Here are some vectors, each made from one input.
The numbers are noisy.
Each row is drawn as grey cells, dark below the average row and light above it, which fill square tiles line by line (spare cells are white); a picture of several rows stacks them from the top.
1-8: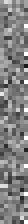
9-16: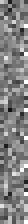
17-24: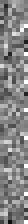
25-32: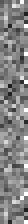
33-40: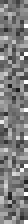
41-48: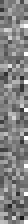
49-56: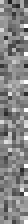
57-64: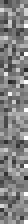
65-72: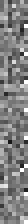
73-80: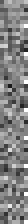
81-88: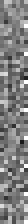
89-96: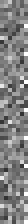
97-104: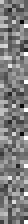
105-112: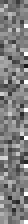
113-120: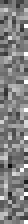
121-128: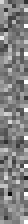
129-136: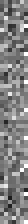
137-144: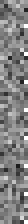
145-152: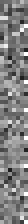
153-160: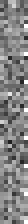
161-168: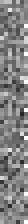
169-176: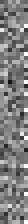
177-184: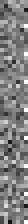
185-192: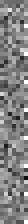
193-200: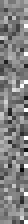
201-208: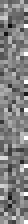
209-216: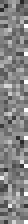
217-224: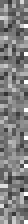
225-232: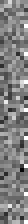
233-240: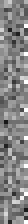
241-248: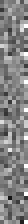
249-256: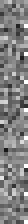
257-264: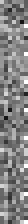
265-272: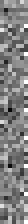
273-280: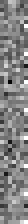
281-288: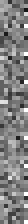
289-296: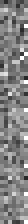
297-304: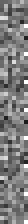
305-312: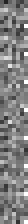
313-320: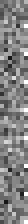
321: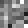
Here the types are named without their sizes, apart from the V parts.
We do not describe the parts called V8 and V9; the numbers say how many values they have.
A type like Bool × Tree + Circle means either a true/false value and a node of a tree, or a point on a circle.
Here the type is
Bool × V9 + (Circle + Unit) × V8.
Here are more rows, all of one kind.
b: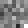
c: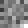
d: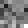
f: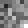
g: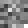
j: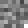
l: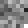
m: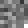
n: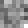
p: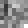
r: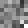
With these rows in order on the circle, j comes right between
b and c.
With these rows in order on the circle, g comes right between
d and p.
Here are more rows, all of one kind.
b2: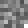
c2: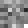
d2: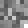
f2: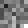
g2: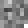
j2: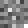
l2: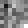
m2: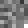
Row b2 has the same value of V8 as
g2 and m2.
